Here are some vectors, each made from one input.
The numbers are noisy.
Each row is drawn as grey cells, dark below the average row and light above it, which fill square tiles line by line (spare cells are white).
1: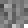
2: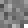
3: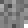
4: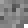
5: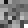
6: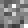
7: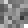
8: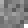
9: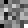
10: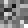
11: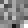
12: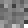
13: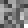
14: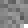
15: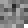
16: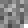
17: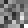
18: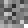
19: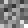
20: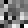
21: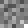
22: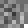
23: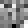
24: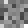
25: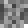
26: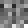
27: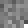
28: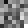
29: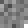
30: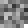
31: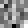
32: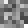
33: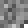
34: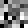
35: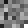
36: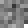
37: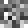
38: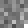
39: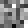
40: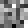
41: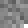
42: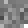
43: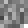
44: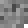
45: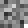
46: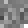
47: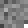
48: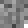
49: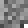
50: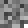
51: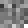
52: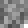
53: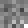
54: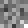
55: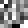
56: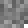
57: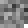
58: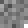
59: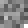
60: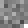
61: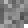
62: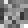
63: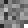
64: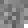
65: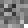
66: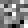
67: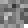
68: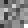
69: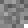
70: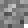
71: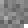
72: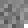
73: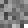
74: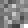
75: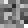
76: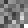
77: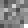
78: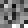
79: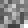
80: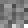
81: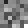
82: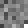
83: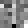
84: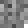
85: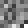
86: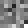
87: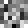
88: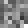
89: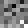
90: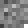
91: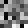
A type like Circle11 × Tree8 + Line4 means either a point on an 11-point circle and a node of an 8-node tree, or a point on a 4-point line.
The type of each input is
Line7 + Line12.
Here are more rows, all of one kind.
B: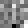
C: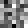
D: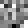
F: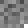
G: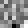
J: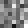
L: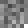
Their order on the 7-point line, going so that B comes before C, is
J, B, G, D, F, L, C.
